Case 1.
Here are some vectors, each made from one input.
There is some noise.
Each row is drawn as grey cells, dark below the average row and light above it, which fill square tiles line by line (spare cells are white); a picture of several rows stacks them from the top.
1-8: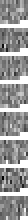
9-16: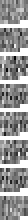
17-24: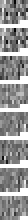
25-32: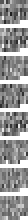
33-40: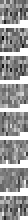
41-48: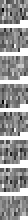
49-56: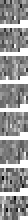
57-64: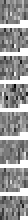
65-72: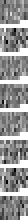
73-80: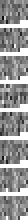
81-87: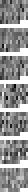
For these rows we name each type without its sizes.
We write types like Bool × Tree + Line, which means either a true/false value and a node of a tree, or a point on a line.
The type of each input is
Bool × Bool × Bool + Line.
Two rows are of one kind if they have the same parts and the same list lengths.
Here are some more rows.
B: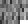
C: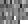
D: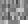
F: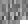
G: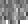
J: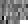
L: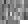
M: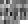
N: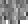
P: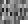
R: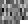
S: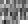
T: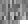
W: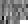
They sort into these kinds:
B, C, D, F, G, J, L, N, T, W
M, P, R, S

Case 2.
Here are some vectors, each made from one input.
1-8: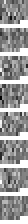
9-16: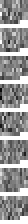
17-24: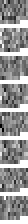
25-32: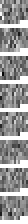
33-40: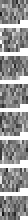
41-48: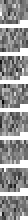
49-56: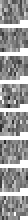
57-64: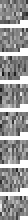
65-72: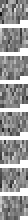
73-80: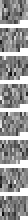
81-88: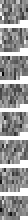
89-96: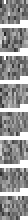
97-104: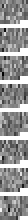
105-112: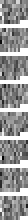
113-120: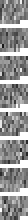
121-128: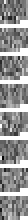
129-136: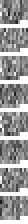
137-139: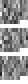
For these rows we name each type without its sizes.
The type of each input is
(Bool × Bool × Bool + Unit) × (Circle + Unit).
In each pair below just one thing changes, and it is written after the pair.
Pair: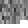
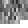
the place on the circle
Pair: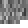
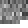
one of the three true/false values
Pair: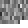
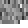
the place on the circle
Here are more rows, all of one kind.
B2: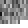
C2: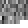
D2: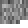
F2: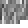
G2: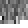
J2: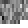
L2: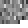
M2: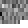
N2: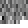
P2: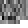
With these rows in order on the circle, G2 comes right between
M2 and P2.
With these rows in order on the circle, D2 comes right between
C2 and L2.
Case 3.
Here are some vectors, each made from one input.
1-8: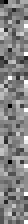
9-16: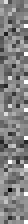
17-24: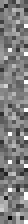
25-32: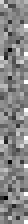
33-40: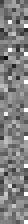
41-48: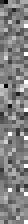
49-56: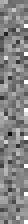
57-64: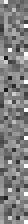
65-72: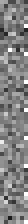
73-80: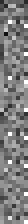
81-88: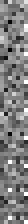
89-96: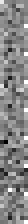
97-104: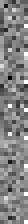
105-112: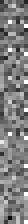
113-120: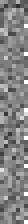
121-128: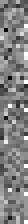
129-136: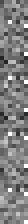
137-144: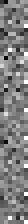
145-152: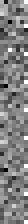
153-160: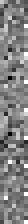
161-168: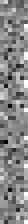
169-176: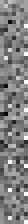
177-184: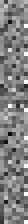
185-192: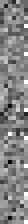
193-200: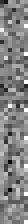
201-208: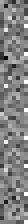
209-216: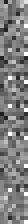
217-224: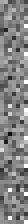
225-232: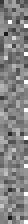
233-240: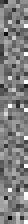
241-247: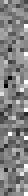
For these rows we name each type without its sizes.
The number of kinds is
2.
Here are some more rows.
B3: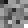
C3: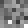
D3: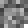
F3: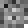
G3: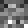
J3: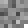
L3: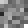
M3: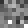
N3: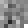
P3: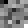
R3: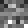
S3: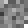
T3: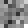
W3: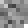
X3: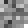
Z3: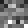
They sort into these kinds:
B3, C3, G3, M3, P3, R3, Z3
D3, F3, J3, L3, N3, S3, T3, W3, X3

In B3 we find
a point on a line.
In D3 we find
a point on a circle and a point on a line.
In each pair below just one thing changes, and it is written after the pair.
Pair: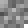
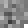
the place on the circle
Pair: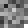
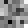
the place on the line
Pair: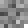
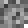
the place on the line
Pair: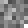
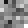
the place on the line
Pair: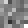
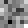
the place on the line
